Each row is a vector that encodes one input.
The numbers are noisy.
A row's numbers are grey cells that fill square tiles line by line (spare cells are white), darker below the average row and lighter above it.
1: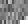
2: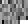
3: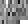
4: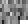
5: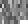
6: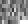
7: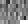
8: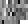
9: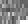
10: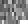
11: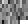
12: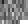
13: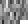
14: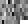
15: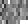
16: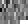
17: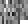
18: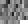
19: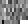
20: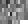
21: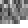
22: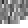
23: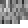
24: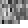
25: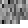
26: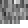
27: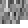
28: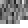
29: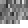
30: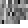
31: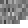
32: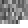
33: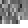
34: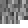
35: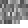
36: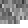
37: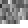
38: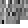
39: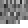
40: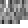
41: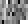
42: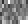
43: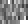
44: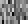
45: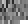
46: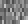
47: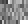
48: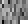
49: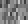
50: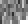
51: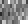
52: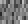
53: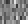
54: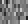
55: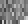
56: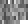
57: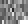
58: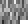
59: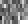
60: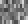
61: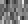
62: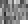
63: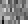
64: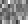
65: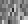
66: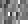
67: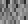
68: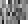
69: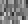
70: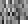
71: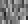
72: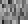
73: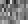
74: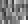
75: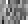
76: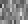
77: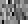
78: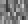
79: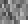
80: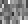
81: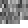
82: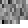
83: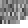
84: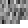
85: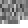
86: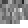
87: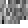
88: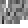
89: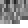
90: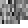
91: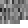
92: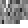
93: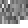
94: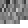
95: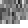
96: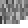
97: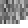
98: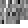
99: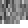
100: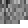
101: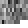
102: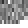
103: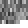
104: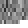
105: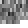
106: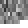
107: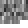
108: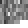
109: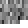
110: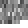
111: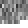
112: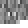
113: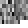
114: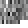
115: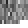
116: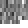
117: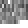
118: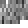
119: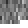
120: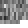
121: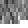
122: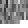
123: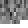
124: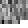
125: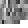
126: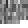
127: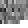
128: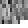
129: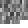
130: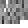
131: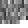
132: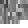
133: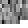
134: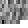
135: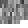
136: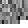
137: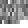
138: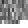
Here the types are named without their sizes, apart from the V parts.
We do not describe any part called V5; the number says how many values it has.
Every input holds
a point on a line and a value of V5, together with either a point on a circle, or a fixed value.
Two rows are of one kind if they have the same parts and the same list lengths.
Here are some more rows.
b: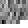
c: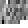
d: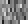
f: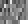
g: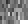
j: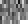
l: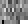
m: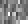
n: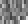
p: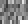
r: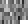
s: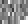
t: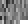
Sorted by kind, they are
b, c, d, l, r
f, g, j, m, n, p, s, t

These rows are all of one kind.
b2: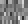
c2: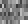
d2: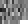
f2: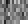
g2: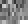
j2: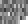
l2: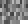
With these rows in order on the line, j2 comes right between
f2 and g2.
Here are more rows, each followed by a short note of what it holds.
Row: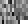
a point on a line and a value of V5
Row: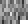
a point on a line and a value of V5
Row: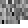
a point on a line and a value of V5
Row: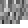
a point on a line and a value of V5
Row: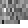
a point on a line and a value of V5
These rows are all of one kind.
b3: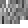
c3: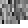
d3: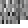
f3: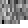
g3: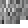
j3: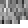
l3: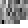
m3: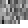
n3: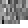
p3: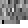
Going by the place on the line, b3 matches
f3, m3 and n3.
